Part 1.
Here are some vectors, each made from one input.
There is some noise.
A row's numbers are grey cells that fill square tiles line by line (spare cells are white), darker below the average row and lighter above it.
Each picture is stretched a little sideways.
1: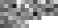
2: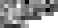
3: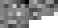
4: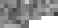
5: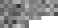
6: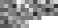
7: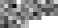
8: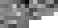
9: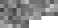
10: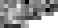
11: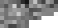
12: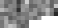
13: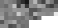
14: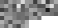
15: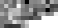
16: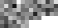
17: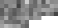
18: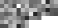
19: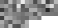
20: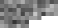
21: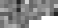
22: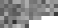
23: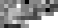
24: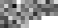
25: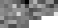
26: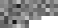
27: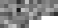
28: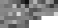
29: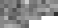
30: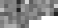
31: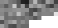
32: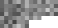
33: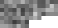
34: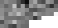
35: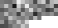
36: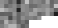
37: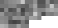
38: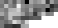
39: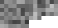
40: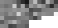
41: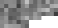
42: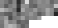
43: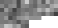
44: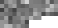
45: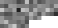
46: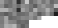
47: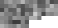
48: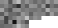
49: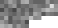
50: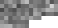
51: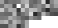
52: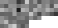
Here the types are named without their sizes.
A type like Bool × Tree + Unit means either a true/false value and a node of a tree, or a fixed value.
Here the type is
Bool × (Tree + Unit).
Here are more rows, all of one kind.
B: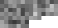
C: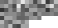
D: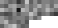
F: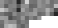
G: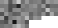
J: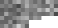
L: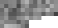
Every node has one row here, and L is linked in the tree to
C, F and J.
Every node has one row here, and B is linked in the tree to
C.
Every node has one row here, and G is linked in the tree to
J.
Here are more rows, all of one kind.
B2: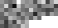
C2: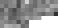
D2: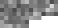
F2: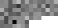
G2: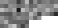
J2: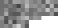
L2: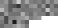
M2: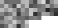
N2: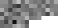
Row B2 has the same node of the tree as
F2, L2 and N2.
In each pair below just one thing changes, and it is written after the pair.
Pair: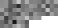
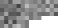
the node of the tree
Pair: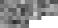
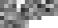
the true/false value
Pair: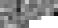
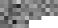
the node of the tree
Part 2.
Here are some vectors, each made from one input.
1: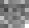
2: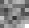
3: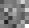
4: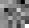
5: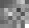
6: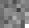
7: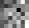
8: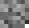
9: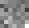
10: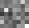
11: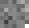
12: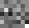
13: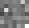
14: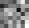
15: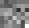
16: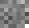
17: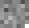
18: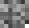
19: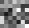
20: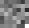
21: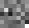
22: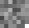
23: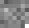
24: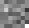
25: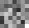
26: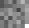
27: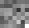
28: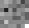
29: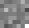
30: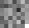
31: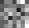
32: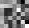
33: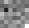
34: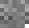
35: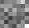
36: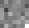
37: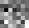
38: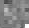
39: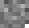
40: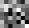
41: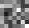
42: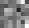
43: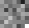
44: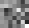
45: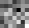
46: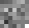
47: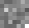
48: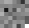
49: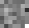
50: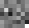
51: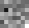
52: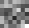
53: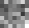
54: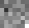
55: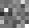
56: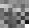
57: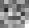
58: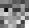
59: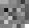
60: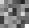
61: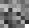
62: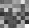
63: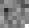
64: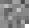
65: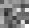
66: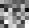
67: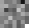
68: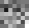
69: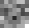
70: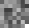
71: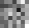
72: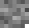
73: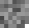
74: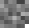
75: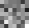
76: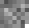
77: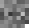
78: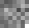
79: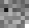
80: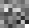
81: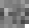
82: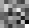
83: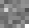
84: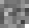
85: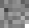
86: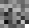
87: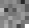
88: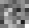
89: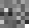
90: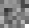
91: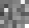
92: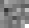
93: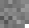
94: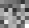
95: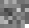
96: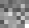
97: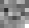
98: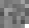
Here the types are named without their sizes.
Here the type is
Bool × Line.
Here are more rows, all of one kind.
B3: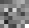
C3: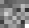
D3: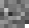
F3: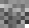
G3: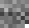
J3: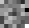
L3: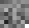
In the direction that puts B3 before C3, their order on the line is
D3, G3, F3, L3, B3, C3, J3.
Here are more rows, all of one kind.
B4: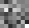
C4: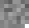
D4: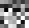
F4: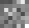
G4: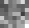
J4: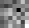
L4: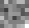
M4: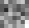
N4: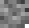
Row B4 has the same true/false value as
F4, J4 and N4.
